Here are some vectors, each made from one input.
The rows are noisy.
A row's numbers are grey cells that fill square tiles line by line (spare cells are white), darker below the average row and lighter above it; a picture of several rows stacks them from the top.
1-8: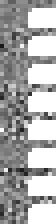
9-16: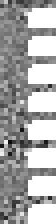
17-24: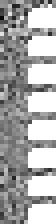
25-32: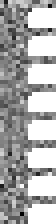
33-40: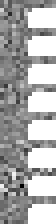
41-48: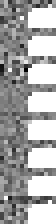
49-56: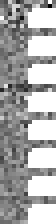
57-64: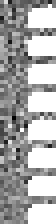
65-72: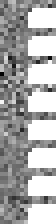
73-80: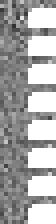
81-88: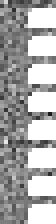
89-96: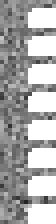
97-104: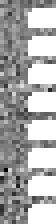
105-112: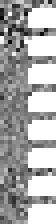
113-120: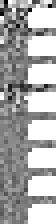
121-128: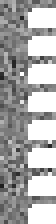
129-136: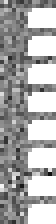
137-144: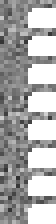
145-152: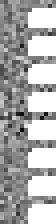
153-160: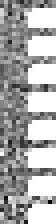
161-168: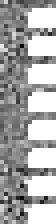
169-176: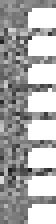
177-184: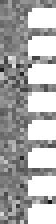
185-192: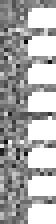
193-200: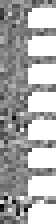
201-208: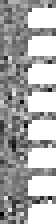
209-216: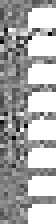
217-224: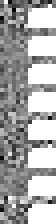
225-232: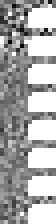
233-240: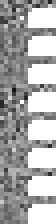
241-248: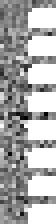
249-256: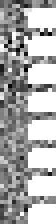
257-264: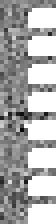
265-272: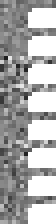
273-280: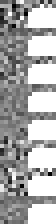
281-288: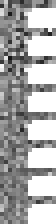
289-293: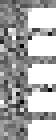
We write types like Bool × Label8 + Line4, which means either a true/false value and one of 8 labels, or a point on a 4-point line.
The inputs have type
Label11 × Label11 + List2(Line7) + Tree8.
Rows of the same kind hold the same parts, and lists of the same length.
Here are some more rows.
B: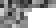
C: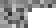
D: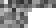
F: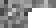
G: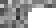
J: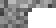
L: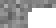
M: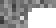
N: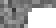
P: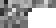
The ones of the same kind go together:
B, C, L
D
F, P
G, M
J, N

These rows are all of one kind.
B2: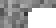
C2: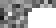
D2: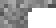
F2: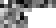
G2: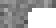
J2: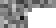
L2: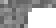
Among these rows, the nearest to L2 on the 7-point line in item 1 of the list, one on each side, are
D2 and G2.
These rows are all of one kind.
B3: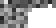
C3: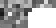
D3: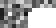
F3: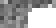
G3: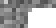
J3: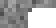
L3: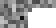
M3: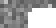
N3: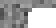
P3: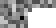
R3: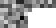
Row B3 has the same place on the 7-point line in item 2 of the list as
C3, M3 and R3.
